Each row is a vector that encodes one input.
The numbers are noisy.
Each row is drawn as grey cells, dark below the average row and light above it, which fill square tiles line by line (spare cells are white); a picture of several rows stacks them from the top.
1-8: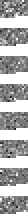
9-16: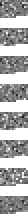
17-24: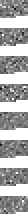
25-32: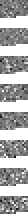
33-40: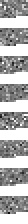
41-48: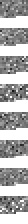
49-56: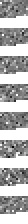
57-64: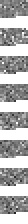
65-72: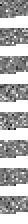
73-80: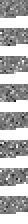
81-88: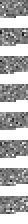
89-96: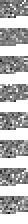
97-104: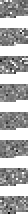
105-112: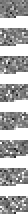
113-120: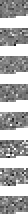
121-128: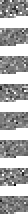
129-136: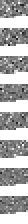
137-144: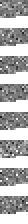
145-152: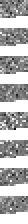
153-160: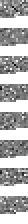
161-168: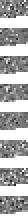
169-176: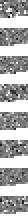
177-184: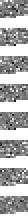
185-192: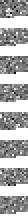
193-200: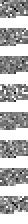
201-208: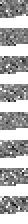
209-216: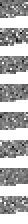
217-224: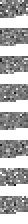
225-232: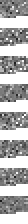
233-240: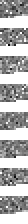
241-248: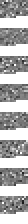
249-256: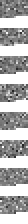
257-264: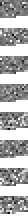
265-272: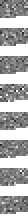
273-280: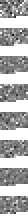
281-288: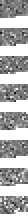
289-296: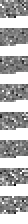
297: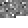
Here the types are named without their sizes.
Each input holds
a true/false value, together with a list of points on a line.
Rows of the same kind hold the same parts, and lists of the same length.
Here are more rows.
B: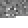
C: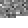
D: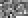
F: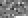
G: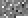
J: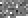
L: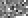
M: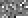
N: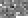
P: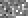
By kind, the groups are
B, C, F, G, J, N, P
D
L, M

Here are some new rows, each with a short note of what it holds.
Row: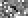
a true/false value, together with the empty list
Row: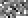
a true/false value, together with the empty list
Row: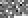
a true/false value, together with a list of two items
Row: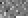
a true/false value, together with a list of two items
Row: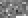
a true/false value, together with a list of one item
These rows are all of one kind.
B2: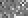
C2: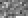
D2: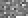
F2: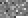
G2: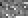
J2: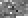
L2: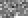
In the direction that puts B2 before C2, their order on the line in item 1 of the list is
J2, L2, F2, B2, C2, G2, D2.
